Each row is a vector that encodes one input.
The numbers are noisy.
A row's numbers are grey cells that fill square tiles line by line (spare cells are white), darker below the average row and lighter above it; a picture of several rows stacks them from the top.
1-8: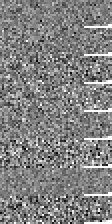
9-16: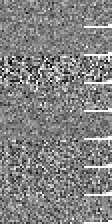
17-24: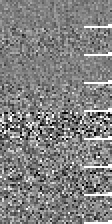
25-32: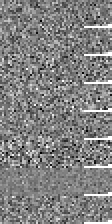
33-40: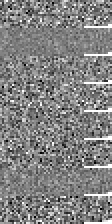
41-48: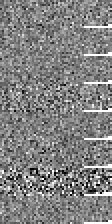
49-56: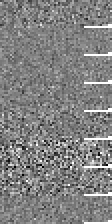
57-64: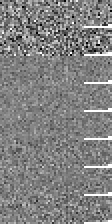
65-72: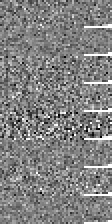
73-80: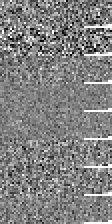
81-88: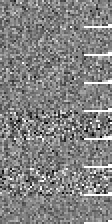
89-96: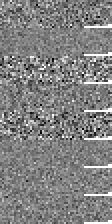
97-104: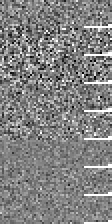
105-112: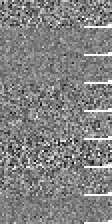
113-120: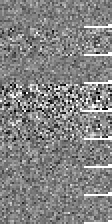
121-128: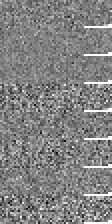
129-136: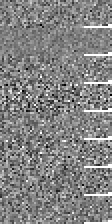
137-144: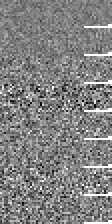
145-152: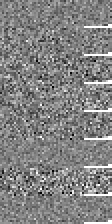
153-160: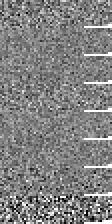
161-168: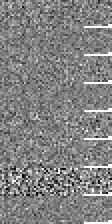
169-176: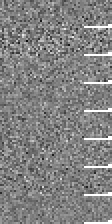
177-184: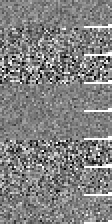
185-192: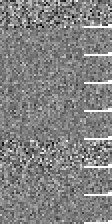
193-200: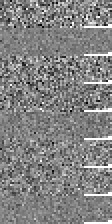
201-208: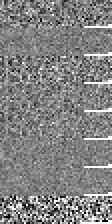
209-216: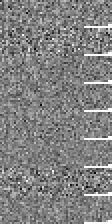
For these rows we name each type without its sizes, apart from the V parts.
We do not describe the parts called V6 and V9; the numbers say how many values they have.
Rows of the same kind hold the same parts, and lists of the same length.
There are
2 kinds of row.
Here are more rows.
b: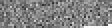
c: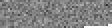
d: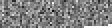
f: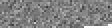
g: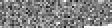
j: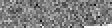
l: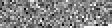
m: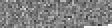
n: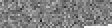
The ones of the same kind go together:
b, j, l, n
c, d, f, g, m

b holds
a label, a value of V6 and a value of V9.
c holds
two labels, a node of a tree and a true/false value.
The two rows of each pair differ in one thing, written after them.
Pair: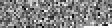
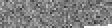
the value of V6
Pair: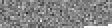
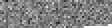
the value of V6
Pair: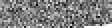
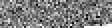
the label
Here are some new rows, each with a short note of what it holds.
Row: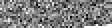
a label, a value of V6 and a value of V9
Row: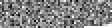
two labels, a node of a tree and a true/false value
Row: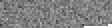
two labels, a node of a tree and a true/false value
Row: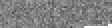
a label, a value of V6 and a value of V9
